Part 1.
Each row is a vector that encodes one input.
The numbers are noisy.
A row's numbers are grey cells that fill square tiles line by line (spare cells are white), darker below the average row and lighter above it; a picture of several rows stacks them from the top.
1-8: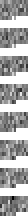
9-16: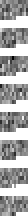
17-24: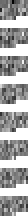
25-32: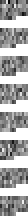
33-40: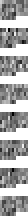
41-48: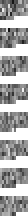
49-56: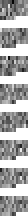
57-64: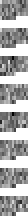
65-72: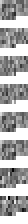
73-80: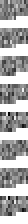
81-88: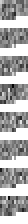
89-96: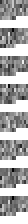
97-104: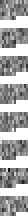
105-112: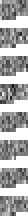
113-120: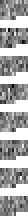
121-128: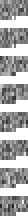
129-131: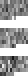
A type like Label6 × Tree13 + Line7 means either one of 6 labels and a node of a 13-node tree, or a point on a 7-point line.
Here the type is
Line8 + Line11 + Line12.
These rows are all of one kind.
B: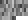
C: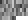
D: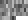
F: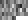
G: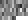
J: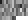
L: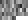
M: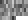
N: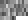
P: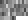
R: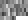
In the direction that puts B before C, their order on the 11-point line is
R, N, P, D, M, B, C, J, G, L, F.
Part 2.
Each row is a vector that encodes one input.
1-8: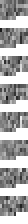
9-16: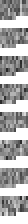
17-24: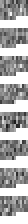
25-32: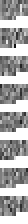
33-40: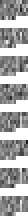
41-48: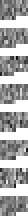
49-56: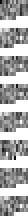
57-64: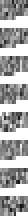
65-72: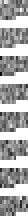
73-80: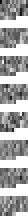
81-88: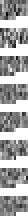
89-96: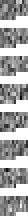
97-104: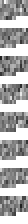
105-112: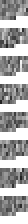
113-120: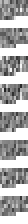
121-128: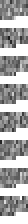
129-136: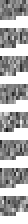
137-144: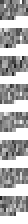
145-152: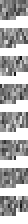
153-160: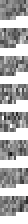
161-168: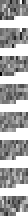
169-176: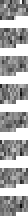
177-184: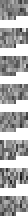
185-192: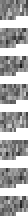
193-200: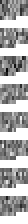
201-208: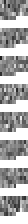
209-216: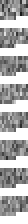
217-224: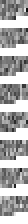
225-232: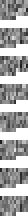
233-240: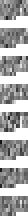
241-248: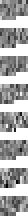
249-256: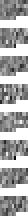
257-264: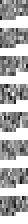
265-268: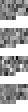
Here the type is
(Circle14 + Circle15) × Line17.
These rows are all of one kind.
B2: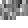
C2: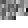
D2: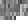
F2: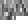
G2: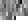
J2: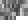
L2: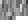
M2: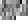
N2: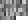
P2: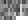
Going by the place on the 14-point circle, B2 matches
G2, J2 and N2.
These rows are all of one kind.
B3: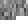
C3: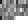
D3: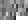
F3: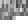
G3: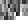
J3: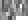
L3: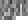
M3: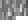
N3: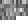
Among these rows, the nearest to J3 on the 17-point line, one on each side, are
F3 and L3.
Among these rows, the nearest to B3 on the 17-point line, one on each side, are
D3 and G3.
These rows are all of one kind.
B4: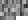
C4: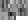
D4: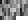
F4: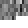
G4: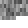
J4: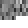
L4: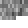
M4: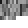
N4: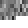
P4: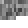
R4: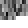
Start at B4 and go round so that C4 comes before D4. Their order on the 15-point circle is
B4, R4, F4, L4, C4, M4, N4, J4, G4, P4, D4.
